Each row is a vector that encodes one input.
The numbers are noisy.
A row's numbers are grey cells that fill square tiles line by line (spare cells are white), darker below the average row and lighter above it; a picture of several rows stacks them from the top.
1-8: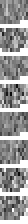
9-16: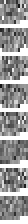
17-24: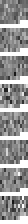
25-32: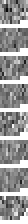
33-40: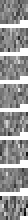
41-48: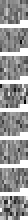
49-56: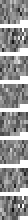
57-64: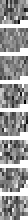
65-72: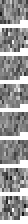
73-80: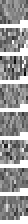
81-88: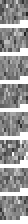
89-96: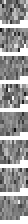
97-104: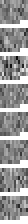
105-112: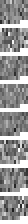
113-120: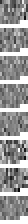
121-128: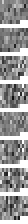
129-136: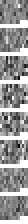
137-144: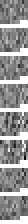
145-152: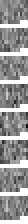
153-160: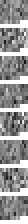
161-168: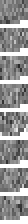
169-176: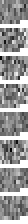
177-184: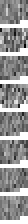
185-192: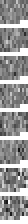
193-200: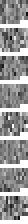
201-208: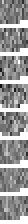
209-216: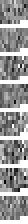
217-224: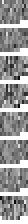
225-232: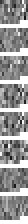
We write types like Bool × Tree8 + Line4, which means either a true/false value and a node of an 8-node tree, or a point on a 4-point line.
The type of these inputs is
Bool × Label8 × Line8 + Tree11.
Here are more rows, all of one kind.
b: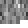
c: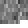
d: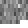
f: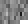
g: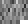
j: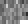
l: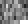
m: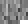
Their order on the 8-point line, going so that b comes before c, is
f, m, d, b, g, j, c, l.
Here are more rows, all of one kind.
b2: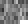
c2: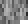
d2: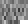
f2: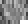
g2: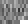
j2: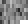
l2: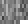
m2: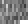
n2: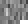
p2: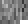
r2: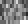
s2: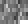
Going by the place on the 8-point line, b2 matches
m2, r2 and s2.
